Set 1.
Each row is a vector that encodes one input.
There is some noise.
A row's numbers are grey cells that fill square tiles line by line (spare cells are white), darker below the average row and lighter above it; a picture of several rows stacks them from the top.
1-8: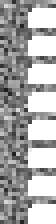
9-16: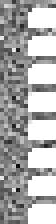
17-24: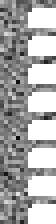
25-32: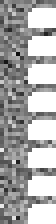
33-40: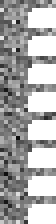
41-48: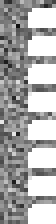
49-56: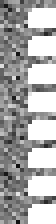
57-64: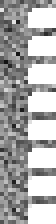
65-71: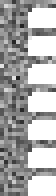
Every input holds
one of 7 labels.
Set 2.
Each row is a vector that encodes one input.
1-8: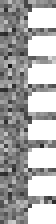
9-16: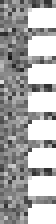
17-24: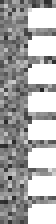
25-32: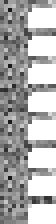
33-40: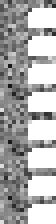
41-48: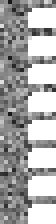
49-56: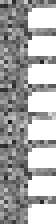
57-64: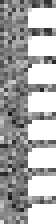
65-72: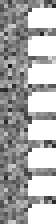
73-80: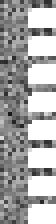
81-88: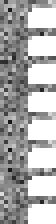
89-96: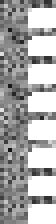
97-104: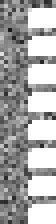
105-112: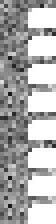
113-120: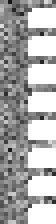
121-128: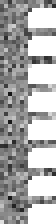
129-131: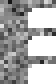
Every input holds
one of 7 labels.
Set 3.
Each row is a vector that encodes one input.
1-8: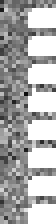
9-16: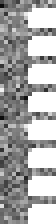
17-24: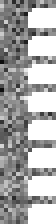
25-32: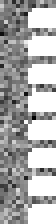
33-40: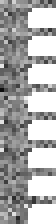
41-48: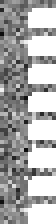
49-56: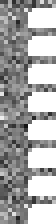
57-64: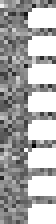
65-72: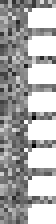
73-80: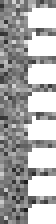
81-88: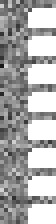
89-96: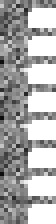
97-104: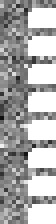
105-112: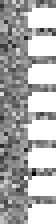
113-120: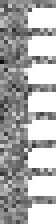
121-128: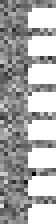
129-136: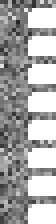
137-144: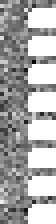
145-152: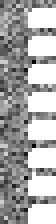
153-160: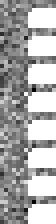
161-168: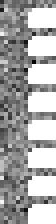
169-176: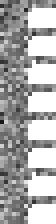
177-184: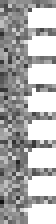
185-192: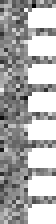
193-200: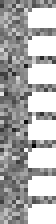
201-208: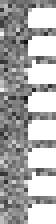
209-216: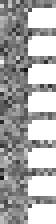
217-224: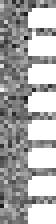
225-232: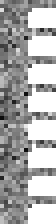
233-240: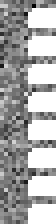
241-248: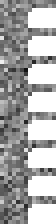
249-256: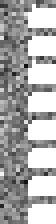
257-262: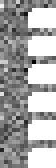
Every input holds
five true/false values.
